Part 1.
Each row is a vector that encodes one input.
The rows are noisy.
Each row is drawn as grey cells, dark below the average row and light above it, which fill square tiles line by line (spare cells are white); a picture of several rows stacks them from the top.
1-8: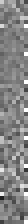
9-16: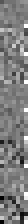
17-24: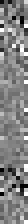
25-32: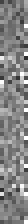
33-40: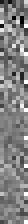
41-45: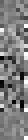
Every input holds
a point on a 7-point line.
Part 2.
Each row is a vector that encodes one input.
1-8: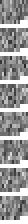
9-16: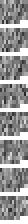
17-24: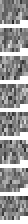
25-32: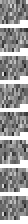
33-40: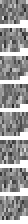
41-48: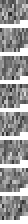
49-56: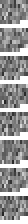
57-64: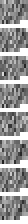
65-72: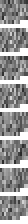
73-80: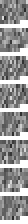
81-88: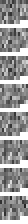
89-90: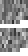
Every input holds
a point on a 13-point circle.
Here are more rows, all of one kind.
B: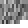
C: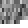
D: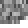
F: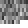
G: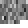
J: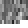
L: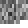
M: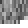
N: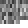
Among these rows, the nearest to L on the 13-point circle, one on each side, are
D and N.
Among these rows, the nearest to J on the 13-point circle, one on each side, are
F and G.
